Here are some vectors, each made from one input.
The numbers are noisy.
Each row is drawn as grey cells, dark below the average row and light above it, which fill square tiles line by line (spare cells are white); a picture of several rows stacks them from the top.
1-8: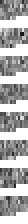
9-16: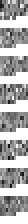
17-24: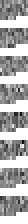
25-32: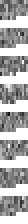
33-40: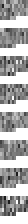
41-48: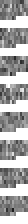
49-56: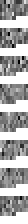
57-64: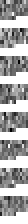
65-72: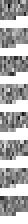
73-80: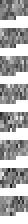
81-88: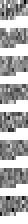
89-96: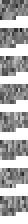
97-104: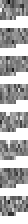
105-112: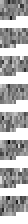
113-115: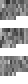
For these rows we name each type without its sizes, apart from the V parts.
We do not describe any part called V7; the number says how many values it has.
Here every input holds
three true/false values, together with either a point on a line, or a value of V7.
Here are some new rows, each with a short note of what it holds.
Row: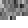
three true/false values and a value of V7
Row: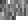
a point on a line and three true/false values
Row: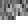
a point on a line and three true/false values
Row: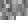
three true/false values and a value of V7
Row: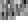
three true/false values and a value of V7
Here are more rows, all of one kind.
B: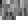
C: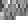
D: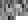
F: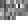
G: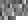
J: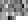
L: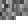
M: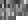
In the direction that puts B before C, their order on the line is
J, D, G, F, L, M, B, C.
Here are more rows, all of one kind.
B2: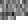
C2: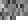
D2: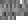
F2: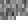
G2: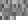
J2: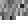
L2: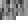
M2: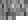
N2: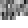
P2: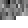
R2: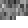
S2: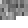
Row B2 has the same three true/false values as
F2 and M2.
